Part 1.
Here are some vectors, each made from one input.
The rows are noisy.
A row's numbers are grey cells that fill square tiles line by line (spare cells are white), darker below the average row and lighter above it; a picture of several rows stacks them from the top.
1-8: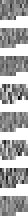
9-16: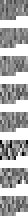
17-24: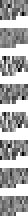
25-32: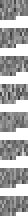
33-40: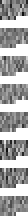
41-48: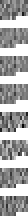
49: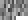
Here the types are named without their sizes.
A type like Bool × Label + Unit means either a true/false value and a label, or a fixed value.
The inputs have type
Line.
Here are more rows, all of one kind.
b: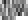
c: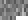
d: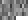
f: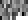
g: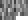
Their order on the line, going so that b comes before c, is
f, b, g, c, d.
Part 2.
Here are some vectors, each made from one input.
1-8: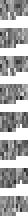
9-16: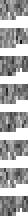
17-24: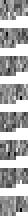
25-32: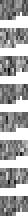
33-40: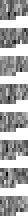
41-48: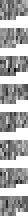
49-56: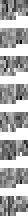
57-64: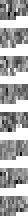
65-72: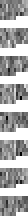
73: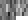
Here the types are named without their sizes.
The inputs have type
Circle.
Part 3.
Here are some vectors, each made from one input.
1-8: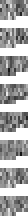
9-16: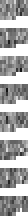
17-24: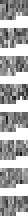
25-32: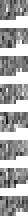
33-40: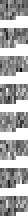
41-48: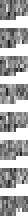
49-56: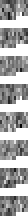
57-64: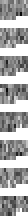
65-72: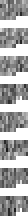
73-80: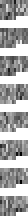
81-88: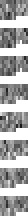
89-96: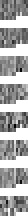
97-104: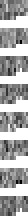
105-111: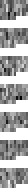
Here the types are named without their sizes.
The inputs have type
Circle.
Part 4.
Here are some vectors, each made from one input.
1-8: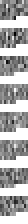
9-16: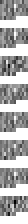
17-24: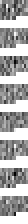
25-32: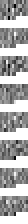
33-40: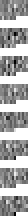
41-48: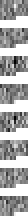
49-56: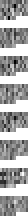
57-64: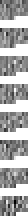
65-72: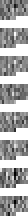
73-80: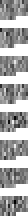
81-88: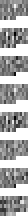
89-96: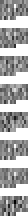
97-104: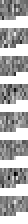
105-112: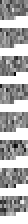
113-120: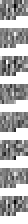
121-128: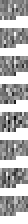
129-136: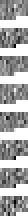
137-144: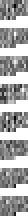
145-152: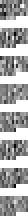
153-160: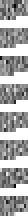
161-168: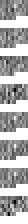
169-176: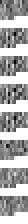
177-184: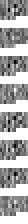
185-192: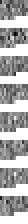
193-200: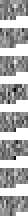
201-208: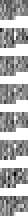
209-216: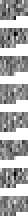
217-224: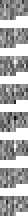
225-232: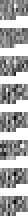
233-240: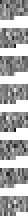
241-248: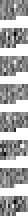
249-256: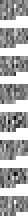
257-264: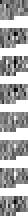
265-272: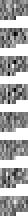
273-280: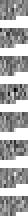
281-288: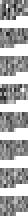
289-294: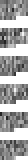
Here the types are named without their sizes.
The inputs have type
Circle + Unit.
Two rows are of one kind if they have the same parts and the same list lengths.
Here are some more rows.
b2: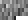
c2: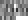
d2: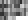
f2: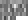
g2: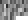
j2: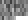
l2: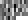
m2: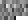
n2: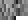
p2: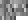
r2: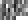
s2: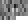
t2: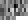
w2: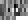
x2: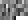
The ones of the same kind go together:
b2, c2, f2, g2, j2, l2, m2, n2, p2, r2, s2, t2, w2, x2
d2

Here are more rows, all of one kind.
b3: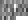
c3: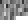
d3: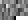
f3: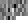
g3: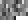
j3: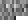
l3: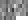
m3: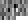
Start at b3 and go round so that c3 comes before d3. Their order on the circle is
b3, l3, c3, m3, f3, g3, d3, j3.
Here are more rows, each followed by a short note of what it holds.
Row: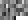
a point on a circle
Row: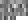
a point on a circle
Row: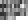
a fixed value
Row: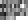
a fixed value
